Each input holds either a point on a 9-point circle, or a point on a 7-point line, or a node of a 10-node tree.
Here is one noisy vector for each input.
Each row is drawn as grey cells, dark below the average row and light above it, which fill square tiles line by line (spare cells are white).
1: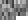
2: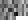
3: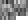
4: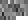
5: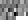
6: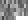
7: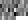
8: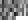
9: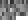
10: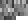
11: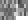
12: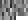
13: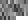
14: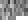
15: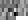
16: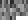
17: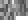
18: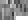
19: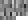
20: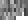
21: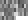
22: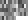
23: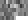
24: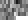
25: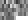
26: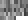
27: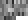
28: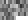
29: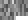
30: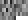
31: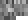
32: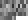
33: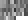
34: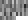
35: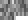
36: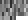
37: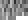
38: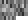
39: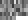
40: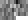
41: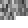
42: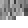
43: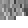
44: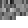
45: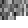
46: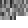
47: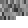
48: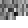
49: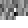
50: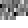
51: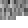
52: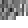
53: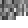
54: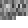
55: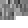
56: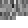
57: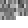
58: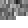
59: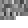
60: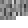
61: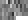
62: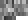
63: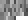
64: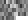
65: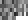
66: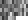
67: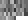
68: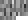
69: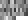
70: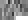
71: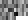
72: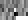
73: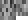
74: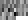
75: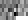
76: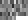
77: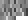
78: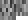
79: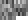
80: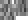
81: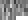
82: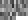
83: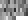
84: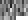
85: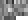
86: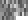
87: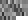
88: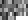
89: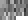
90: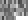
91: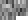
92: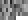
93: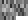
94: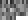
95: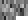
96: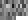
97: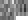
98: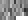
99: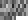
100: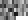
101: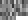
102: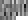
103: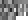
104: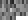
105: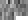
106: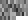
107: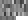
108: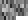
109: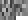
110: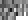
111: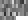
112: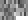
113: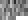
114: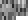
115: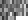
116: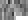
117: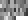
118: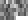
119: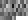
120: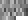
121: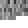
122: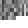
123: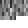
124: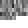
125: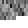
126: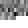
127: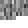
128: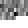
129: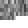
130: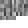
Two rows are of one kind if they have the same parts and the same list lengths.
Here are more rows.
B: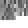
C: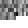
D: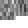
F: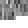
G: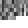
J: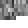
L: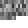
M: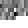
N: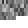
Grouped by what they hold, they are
B, D, F
C, G, M
J, L, N

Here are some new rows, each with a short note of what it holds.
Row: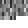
a point on a 9-point circle
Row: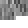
a node of a 10-node tree
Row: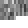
a node of a 10-node tree
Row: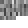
a node of a 10-node tree
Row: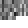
a point on a 7-point line
